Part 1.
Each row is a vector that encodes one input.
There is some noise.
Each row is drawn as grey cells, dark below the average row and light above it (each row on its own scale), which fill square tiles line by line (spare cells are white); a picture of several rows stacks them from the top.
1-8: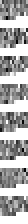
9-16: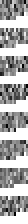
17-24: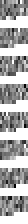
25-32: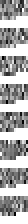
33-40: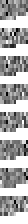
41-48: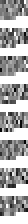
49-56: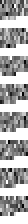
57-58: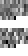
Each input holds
four true/false values.
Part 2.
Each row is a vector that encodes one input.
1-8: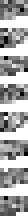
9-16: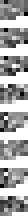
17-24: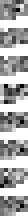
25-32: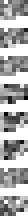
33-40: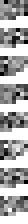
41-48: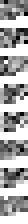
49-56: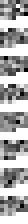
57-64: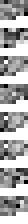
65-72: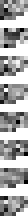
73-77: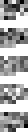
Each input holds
a node of a 7-node tree.
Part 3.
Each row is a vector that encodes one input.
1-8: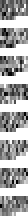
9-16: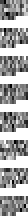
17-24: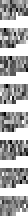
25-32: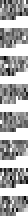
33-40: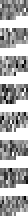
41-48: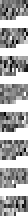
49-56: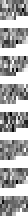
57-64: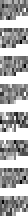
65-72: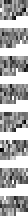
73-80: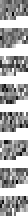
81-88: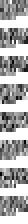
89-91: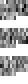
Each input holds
four true/false values.
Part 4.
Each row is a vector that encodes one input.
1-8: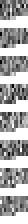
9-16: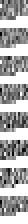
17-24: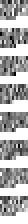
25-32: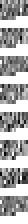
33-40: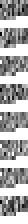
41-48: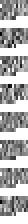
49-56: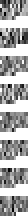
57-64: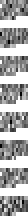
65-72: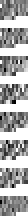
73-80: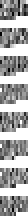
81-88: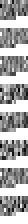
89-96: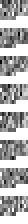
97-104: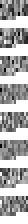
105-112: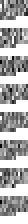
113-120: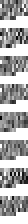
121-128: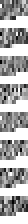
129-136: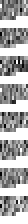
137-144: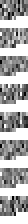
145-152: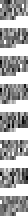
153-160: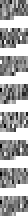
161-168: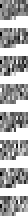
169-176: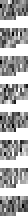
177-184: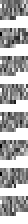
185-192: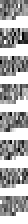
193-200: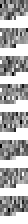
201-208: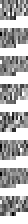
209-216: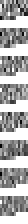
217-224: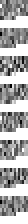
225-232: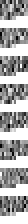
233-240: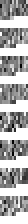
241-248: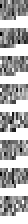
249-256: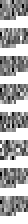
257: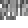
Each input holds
five true/false values.
